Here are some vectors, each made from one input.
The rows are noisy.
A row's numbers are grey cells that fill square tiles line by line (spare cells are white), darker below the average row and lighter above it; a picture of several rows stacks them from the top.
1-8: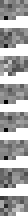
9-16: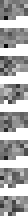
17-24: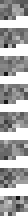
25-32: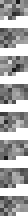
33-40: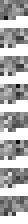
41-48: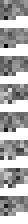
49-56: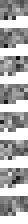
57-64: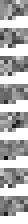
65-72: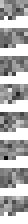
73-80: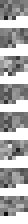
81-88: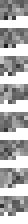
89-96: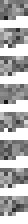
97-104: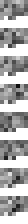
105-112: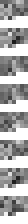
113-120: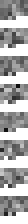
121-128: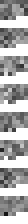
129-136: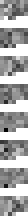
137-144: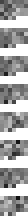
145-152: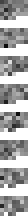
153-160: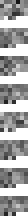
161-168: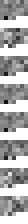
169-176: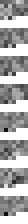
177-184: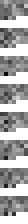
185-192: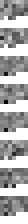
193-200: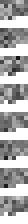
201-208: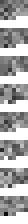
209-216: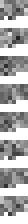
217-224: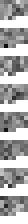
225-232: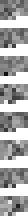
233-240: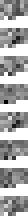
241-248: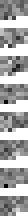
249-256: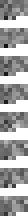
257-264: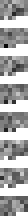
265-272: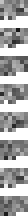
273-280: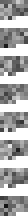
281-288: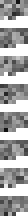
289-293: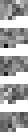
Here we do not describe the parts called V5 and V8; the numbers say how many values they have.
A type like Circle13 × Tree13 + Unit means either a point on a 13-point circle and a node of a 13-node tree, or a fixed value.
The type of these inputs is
Bool × V8 + (Circle6 + Unit) × V5.
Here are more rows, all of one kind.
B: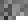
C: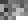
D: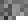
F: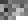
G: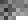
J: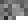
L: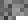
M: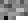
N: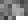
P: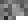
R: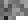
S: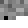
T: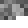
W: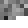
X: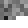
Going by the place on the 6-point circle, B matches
D, G, R and X.
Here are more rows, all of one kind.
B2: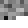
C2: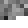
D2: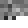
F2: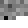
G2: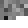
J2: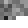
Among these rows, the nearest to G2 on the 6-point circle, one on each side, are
C2 and F2.
